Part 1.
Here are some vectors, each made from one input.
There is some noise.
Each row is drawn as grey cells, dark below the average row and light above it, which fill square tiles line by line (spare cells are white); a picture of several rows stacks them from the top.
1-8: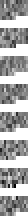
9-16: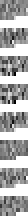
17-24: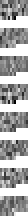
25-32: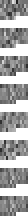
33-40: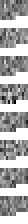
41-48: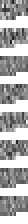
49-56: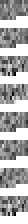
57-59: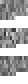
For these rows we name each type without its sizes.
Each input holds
a list of points on a line.
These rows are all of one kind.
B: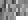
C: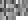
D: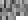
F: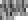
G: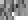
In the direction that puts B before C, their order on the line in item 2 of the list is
B, F, D, G, C.
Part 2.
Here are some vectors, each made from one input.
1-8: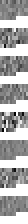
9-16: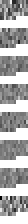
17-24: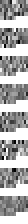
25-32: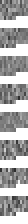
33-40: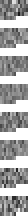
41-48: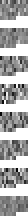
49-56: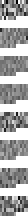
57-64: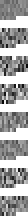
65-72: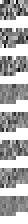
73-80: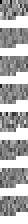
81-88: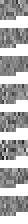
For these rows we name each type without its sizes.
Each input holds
a point on each of two lines and a true/false value.
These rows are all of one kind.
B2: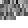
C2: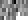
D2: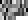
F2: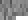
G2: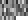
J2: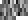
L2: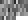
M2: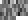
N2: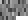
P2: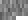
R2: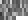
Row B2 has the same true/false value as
C2 and F2.
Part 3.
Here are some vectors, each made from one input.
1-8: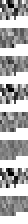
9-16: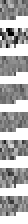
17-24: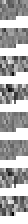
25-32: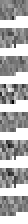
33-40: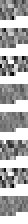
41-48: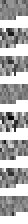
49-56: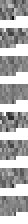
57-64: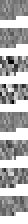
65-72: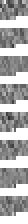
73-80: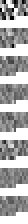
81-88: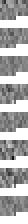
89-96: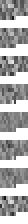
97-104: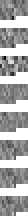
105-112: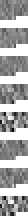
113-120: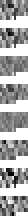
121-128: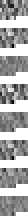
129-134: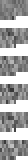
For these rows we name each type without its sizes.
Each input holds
a point on a line and a true/false value.
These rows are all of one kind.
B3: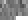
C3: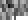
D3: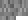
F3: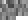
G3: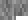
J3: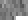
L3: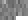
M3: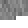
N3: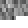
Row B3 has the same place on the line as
G3 and J3.
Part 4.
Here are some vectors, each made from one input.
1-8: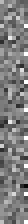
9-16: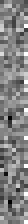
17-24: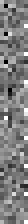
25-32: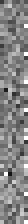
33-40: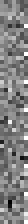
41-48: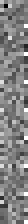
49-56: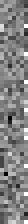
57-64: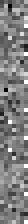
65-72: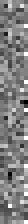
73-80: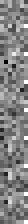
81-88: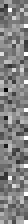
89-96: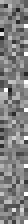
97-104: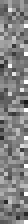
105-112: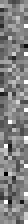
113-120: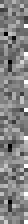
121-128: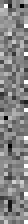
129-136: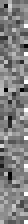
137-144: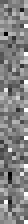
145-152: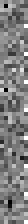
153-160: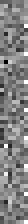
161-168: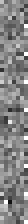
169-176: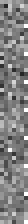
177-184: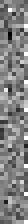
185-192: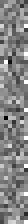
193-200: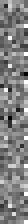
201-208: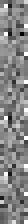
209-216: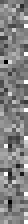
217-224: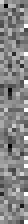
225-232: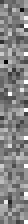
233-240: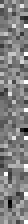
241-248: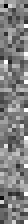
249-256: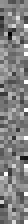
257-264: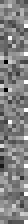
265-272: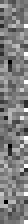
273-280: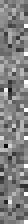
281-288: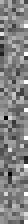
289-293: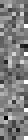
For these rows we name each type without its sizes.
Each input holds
a point on each of two lines and a node of a tree.
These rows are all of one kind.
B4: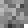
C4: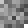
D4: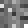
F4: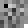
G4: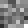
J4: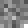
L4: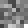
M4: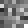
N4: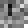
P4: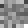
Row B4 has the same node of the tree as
D4, G4 and M4.
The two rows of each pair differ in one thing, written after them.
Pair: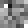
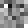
the node of the tree
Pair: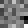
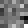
the place on one of the two lines
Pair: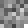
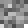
the node of the tree
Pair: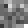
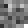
the place on one of the two lines
